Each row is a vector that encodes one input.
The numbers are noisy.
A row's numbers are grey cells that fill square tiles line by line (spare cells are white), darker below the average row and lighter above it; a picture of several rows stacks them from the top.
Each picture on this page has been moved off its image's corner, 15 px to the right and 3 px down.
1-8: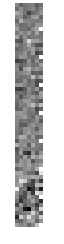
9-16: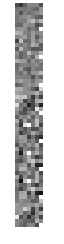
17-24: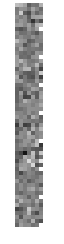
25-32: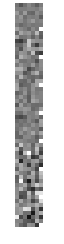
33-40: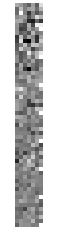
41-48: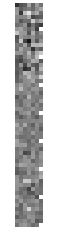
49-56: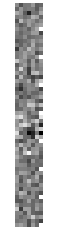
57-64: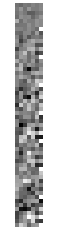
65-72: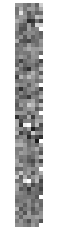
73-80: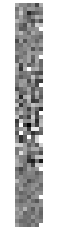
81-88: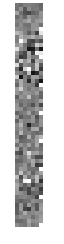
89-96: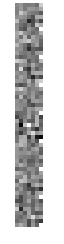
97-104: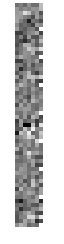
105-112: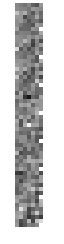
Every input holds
a true/false value, together with either a point on a 6-point circle, or a point on a 6-point line.
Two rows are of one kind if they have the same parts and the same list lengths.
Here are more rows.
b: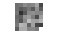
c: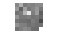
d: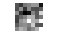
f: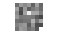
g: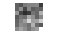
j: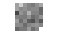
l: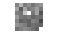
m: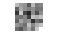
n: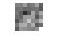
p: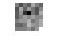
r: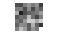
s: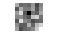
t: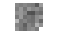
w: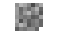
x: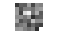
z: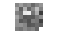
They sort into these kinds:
b, c, f, j, l, m, n, w, z
d, g, p, r, s, t, x

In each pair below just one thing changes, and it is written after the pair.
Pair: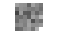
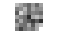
the true/false value
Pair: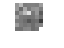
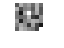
the true/false value
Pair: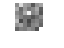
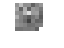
the true/false value
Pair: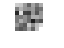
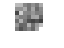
the true/false value
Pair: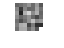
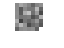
the true/false value
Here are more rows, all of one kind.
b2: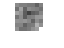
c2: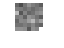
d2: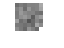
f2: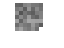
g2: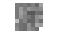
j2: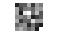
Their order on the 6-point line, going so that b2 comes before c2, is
b2, c2, f2, g2, j2, d2.
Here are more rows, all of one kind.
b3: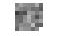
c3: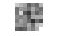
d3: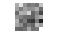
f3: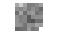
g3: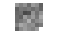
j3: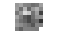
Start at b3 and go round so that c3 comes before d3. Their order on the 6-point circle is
b3, f3, c3, g3, j3, d3.
